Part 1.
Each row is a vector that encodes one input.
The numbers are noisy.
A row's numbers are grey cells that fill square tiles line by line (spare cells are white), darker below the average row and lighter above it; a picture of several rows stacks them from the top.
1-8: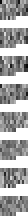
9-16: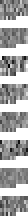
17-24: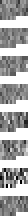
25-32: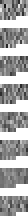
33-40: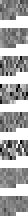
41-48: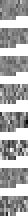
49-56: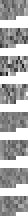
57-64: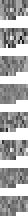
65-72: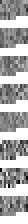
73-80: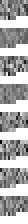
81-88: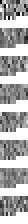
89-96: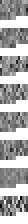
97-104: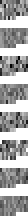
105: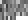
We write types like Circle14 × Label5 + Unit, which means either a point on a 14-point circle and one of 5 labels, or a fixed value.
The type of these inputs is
Bool × Bool × Bool + Unit.
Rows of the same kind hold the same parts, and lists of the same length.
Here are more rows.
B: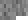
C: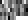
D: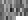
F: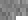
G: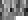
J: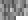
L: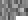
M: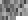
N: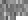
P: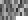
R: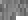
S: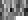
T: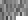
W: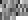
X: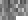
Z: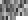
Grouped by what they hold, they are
B, C, D, F, G, J, N, R, S, T, W
L, M, P, X, Z

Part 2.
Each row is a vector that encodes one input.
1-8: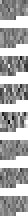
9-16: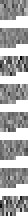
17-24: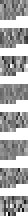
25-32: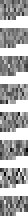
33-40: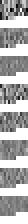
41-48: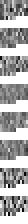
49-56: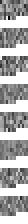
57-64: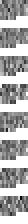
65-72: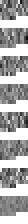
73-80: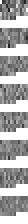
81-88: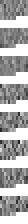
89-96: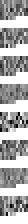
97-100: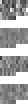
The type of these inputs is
Bool × Bool × Bool.
